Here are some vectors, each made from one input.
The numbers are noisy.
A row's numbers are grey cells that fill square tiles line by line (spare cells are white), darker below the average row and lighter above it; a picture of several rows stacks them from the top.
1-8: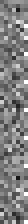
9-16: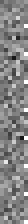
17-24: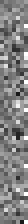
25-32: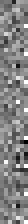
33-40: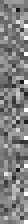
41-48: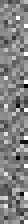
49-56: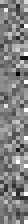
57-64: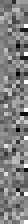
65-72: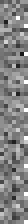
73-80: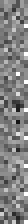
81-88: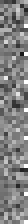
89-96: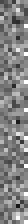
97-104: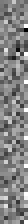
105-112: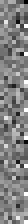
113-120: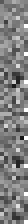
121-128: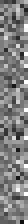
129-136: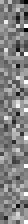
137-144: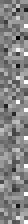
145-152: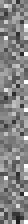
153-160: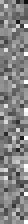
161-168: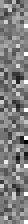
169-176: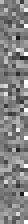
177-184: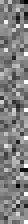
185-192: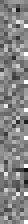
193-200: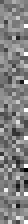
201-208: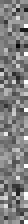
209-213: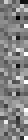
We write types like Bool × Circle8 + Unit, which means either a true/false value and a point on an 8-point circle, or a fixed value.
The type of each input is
Bool × (Line9 + Line19).
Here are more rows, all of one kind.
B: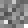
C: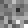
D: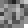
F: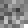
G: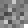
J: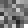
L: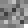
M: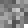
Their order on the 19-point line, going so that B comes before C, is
L, B, G, F, C, M, D, J.
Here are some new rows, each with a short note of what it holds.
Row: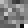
a point on a 9-point line and a true/false value
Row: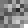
a point on a 19-point line and a true/false value
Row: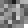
a point on a 19-point line and a true/false value
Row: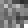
a point on a 9-point line and a true/false value
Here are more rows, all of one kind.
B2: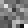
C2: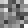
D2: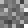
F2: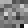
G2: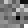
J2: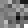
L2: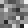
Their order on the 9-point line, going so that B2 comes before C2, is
J2, G2, F2, B2, D2, L2, C2.
